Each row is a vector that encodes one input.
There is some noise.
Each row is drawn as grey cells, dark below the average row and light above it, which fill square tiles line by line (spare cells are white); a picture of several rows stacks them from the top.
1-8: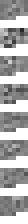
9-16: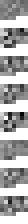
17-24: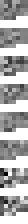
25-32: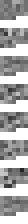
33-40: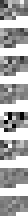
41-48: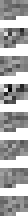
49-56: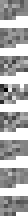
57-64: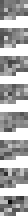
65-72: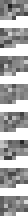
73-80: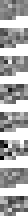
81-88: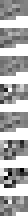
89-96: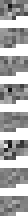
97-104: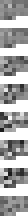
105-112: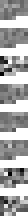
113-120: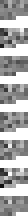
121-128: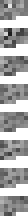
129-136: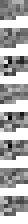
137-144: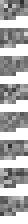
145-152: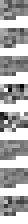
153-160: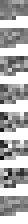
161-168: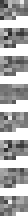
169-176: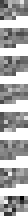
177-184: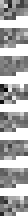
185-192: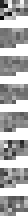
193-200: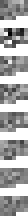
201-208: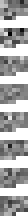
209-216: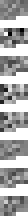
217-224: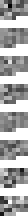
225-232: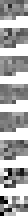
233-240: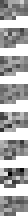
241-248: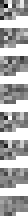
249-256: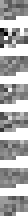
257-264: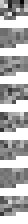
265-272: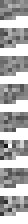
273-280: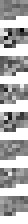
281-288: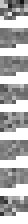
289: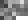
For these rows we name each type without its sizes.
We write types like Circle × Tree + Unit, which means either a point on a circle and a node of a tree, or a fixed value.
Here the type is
Bool × Circle.
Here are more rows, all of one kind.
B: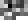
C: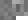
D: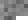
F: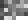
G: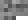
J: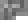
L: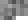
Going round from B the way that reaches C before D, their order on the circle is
B, G, C, F, J, L, D.
